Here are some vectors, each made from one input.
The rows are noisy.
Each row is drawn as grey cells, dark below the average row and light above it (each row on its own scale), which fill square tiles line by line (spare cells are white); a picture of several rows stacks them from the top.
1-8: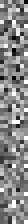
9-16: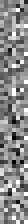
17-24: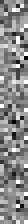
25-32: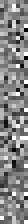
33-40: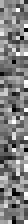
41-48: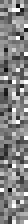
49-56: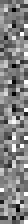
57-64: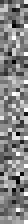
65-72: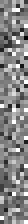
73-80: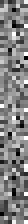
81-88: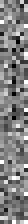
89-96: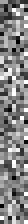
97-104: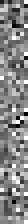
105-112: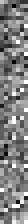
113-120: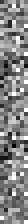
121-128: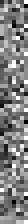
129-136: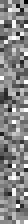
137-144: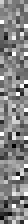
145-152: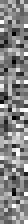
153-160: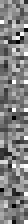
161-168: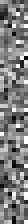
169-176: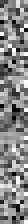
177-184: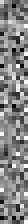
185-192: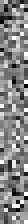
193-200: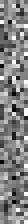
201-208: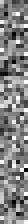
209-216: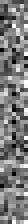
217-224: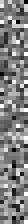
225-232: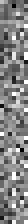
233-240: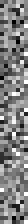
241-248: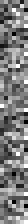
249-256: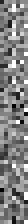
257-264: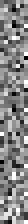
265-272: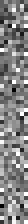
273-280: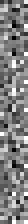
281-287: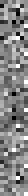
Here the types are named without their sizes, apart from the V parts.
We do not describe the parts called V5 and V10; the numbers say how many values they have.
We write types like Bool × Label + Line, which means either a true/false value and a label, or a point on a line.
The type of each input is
Bool × (Tree × V5 + V10) + Line.
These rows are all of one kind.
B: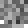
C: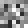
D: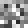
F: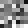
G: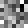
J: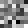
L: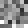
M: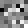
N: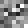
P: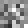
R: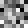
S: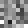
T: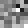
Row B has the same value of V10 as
L and T.
